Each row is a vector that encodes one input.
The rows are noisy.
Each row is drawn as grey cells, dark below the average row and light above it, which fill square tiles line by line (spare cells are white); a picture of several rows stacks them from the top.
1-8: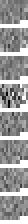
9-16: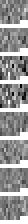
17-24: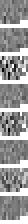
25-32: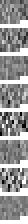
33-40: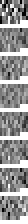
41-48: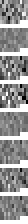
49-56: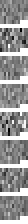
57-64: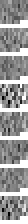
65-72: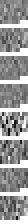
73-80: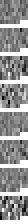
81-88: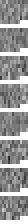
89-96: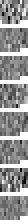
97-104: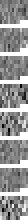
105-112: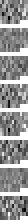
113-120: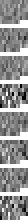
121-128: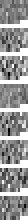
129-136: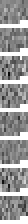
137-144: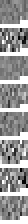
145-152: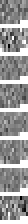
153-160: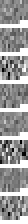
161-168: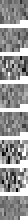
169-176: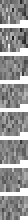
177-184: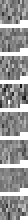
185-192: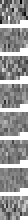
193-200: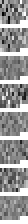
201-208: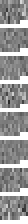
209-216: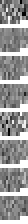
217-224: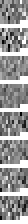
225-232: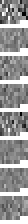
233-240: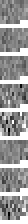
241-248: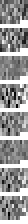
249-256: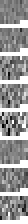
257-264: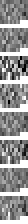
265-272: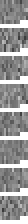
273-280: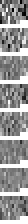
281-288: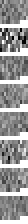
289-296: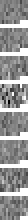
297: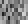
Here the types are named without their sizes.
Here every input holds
a list of points on a line.
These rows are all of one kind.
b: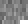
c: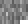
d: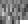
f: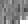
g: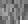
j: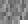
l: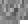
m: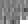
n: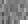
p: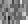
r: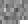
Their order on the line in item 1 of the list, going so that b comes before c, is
r, l, j, b, n, g, c, d, p, f, m.
